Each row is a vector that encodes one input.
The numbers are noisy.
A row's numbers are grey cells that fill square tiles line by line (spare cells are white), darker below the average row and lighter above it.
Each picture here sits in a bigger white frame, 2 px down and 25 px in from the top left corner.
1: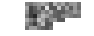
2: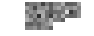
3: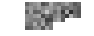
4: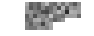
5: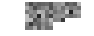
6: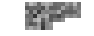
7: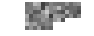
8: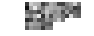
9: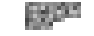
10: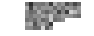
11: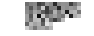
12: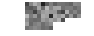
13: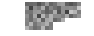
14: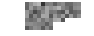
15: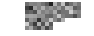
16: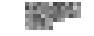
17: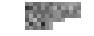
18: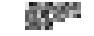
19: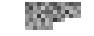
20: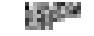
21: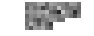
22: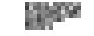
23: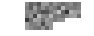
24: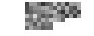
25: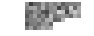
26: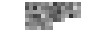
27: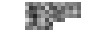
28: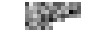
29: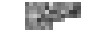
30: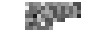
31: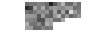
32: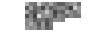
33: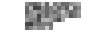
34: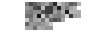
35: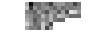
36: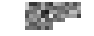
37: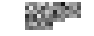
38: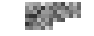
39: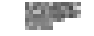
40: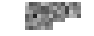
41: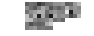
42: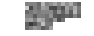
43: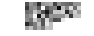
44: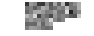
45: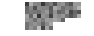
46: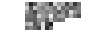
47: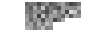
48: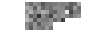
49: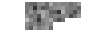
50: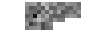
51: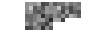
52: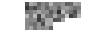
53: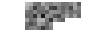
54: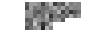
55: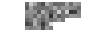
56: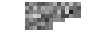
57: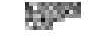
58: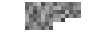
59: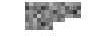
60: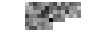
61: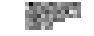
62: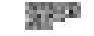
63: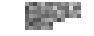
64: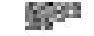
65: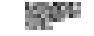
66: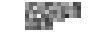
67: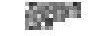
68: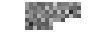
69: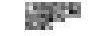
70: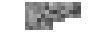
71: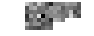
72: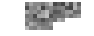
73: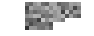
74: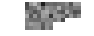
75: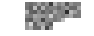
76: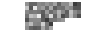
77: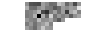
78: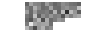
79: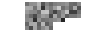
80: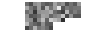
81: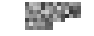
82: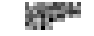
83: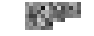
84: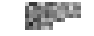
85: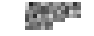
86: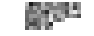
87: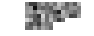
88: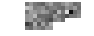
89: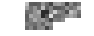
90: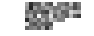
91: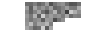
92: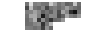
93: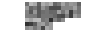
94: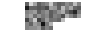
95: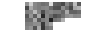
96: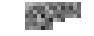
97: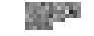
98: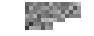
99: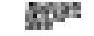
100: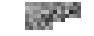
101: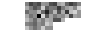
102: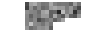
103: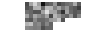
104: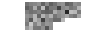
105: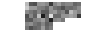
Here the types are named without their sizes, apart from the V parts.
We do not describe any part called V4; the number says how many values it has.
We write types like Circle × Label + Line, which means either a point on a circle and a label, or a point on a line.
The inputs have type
Tree × (Tree + V4).
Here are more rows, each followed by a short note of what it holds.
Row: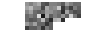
a node of a tree and a value of V4
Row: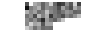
a node of each of two trees
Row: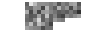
a node of each of two trees
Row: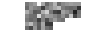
a node of each of two trees
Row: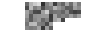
a node of each of two trees
